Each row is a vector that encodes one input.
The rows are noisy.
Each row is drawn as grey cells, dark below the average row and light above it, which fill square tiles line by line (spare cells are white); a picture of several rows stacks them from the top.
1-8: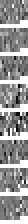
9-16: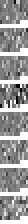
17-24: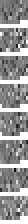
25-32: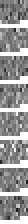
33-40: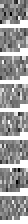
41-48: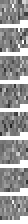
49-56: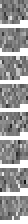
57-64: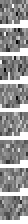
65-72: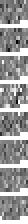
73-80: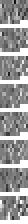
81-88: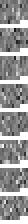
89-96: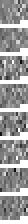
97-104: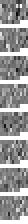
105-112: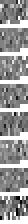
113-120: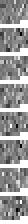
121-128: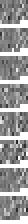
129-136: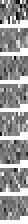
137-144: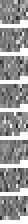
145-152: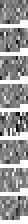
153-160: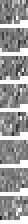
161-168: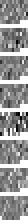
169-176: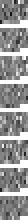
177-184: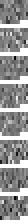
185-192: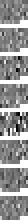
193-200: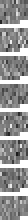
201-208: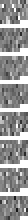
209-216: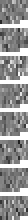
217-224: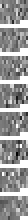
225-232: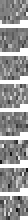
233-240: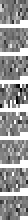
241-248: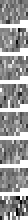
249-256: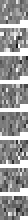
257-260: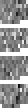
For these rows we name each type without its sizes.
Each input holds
either a point on each of two circles and a label, or a fixed value.
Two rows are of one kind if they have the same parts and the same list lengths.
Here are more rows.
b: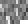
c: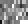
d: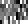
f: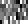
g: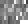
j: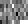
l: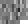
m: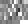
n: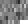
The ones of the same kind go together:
b, c, g, j, l, m, n
d, f

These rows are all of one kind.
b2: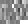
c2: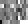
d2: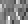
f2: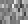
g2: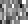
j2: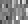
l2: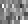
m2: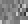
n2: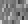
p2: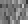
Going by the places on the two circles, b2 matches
d2, m2 and n2.
